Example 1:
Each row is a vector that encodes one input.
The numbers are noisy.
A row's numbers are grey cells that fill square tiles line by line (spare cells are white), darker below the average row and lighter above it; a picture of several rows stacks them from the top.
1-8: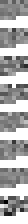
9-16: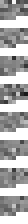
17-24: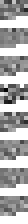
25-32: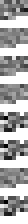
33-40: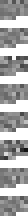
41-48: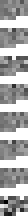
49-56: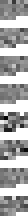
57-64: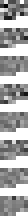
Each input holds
a list of up to two points on a 7-point line.
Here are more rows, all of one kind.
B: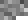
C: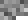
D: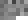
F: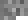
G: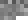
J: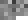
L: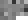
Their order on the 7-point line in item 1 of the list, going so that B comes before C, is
L, J, D, G, F, B, C.
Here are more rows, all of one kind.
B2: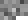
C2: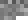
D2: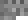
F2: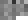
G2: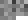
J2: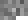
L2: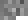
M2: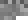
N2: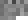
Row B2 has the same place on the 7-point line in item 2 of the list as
D2, J2 and L2.
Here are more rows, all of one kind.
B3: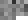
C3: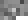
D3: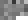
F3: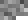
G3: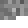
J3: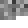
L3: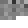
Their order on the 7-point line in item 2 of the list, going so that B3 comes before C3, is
J3, F3, L3, B3, D3, C3, G3.
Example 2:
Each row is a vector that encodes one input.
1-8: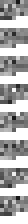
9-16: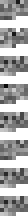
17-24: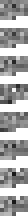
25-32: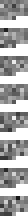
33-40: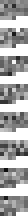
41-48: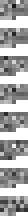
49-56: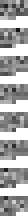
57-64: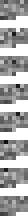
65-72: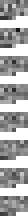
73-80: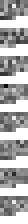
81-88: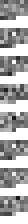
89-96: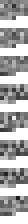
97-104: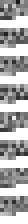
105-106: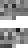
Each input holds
either a point on a 14-point circle, or a node of a 13-node tree.
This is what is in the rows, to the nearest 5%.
About 50% of them hold a point on a 14-point circle. The rest hold a node of a 13-node tree.
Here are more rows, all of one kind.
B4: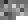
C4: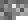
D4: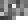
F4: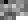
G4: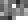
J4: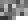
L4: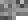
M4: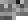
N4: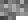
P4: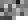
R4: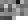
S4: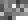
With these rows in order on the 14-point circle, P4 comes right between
J4 and R4.
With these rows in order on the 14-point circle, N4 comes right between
F4 and L4.
